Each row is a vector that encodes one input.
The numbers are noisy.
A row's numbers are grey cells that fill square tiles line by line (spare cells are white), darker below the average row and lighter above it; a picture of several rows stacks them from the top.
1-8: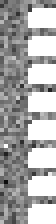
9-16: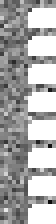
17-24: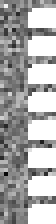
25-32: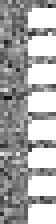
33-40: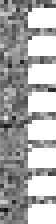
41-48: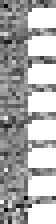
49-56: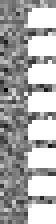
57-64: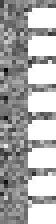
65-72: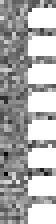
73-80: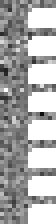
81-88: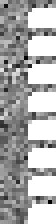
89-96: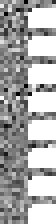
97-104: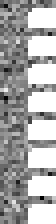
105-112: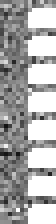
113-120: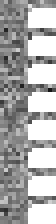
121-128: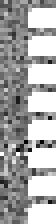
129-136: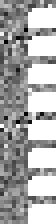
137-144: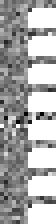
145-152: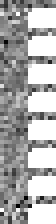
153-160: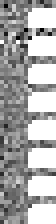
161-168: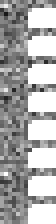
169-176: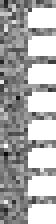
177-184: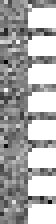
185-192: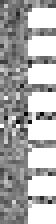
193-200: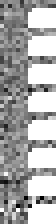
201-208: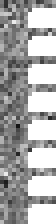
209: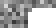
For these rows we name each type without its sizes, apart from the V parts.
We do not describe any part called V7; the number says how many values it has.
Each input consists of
a point on a line, together with a list of items, each either a point on a line, or a value of V7.
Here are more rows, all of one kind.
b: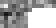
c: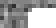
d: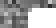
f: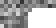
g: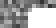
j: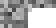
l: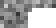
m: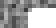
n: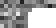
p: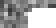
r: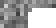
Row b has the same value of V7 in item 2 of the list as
f, l and r.
